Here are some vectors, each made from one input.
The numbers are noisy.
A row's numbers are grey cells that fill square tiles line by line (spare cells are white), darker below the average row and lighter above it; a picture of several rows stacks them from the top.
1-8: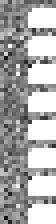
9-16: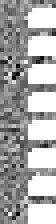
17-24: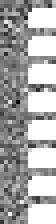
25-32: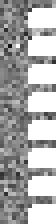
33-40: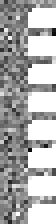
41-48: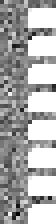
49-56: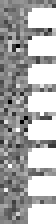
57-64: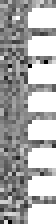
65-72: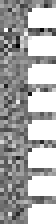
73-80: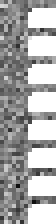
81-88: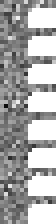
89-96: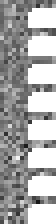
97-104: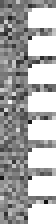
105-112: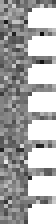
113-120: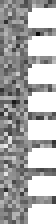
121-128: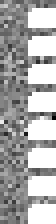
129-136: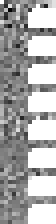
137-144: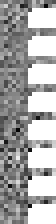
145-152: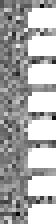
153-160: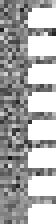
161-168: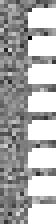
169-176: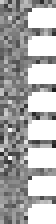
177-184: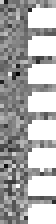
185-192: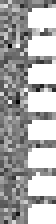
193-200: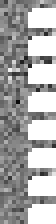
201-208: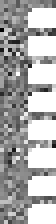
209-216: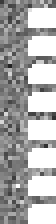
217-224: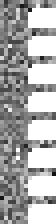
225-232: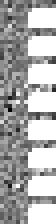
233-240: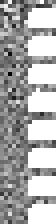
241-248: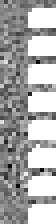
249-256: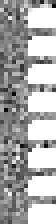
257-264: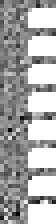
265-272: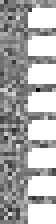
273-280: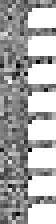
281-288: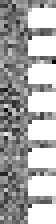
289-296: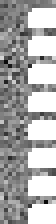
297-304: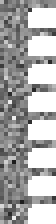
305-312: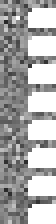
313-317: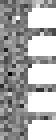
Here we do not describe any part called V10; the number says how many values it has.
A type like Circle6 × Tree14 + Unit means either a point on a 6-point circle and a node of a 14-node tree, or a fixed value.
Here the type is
Bool × Label9 × Line6 × (Line6 + V10).
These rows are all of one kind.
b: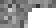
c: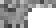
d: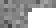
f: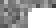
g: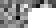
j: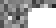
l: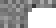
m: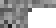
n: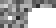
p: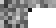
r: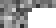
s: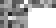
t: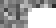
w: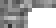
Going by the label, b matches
m, p, t and w.
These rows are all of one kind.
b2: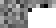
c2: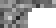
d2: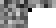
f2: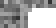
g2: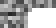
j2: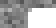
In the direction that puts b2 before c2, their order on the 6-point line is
b2, f2, g2, c2, d2, j2.
